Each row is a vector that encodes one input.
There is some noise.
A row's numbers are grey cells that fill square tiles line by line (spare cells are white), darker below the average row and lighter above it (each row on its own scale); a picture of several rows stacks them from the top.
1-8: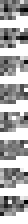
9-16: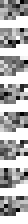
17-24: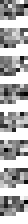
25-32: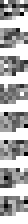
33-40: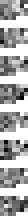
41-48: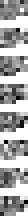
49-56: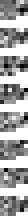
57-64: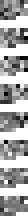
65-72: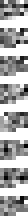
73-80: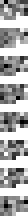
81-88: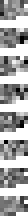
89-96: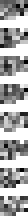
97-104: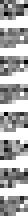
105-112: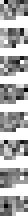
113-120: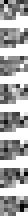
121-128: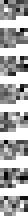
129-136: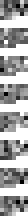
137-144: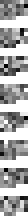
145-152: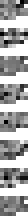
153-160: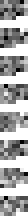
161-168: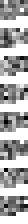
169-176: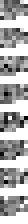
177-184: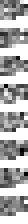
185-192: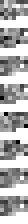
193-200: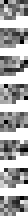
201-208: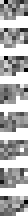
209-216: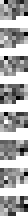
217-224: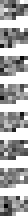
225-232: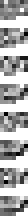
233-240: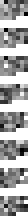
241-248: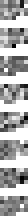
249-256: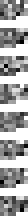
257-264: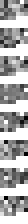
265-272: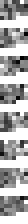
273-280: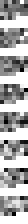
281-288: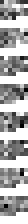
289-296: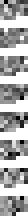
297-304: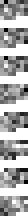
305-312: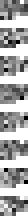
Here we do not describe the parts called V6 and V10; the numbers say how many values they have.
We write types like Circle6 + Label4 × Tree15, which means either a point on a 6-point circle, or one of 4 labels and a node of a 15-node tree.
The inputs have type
(Bool × Line7 + Line4) × V10 + V6.
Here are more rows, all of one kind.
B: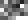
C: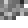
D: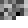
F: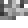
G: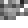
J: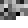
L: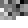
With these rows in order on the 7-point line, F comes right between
G and L.
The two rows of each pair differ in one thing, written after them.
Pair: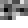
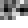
the place on the 4-point line
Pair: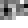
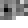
the place on the 4-point line
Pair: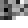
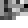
the place on the 4-point line
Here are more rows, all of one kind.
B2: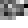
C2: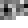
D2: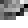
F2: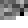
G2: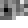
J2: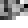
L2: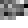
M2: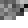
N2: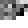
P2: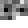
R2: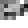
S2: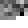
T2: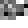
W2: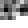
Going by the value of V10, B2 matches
C2, G2, L2 and T2.
